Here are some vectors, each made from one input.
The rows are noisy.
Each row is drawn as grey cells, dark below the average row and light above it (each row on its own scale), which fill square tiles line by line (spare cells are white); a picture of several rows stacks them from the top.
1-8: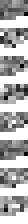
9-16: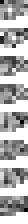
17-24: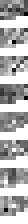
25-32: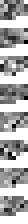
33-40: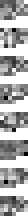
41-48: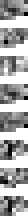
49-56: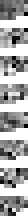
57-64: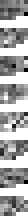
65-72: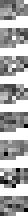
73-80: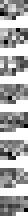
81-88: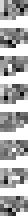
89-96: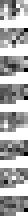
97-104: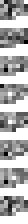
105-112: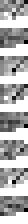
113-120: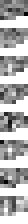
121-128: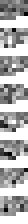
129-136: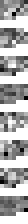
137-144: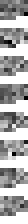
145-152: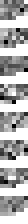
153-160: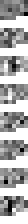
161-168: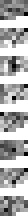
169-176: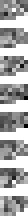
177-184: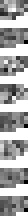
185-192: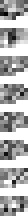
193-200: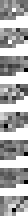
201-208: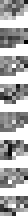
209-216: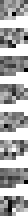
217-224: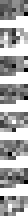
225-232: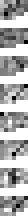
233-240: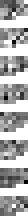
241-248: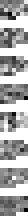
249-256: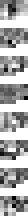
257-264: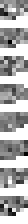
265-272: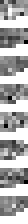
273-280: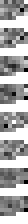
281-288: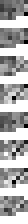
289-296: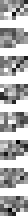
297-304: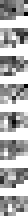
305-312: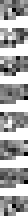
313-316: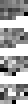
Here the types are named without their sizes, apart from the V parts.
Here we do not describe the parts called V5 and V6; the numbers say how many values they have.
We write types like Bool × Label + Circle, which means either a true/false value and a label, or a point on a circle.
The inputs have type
Bool × V6 + (Circle + Unit) × Label × V5.
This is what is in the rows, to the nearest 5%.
About 75% of them hold a label and a value of V5, together with either a point on a circle, or a fixed value. The rest hold a true/false value and a value of V6.
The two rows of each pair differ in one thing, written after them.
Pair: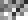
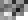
the place on the circle
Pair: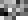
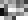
the place on the circle
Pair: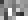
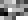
the value of V5
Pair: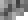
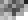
the value of V5
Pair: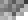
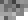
the value of V5
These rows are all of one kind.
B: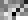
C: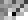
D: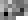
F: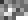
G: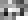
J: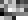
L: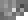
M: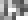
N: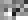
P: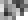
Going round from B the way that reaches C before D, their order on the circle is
B, P, M, C, N, D, G, L, F, J.
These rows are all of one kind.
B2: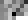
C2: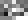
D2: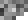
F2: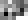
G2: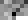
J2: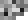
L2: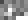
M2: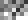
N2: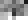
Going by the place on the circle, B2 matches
C2 and F2.
